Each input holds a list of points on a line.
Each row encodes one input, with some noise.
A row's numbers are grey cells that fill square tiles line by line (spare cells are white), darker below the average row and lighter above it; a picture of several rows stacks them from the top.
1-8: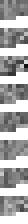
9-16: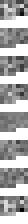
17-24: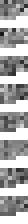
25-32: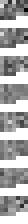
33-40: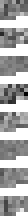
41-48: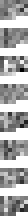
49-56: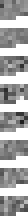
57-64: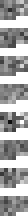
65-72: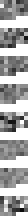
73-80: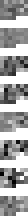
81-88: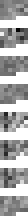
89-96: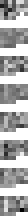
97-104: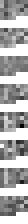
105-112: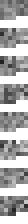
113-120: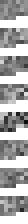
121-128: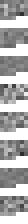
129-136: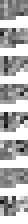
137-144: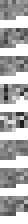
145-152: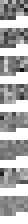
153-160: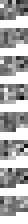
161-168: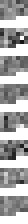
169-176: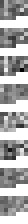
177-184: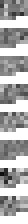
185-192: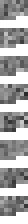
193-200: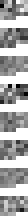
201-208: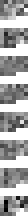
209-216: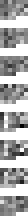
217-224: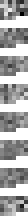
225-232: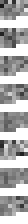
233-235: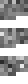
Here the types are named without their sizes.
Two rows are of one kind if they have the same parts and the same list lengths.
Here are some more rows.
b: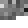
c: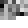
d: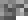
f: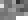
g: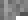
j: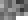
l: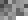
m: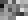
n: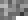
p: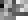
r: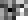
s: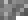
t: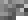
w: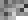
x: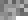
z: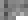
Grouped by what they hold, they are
b, d, f, n, t, w, x, z
c, l, m
g, p, r, s
j

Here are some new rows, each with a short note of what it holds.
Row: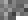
a list of one item
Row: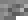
a list of two items
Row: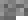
a list of two items
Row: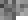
a list of one item
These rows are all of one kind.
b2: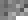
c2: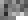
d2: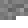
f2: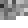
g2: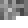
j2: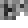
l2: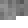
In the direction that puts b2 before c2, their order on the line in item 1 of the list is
j2, l2, d2, b2, c2, f2, g2.
